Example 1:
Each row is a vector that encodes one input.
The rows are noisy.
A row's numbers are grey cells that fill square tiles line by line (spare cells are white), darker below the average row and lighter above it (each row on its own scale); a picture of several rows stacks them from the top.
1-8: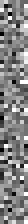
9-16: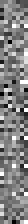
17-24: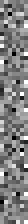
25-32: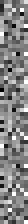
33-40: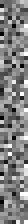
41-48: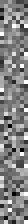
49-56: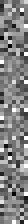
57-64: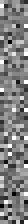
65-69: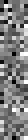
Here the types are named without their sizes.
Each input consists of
three true/false values, together with either a point on a circle, or a fixed value.
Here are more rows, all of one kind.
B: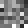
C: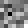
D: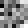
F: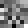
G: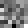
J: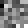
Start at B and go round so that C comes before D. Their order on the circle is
B, F, J, G, C, D.
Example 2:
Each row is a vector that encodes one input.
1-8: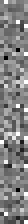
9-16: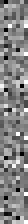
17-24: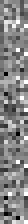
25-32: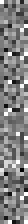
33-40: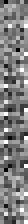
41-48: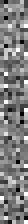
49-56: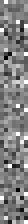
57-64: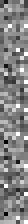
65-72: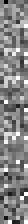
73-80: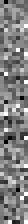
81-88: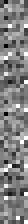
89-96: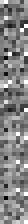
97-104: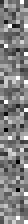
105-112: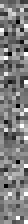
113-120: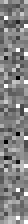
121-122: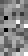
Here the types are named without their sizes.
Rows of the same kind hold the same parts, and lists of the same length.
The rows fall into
3 kinds.
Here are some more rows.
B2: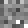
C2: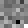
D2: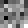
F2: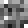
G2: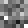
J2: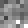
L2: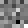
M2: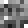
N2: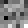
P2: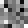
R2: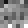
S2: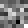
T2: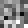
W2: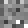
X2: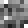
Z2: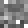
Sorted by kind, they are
B2, F2, G2, M2, W2, X2, Z2
C2, D2, J2, L2, N2, P2, R2, T2
S2

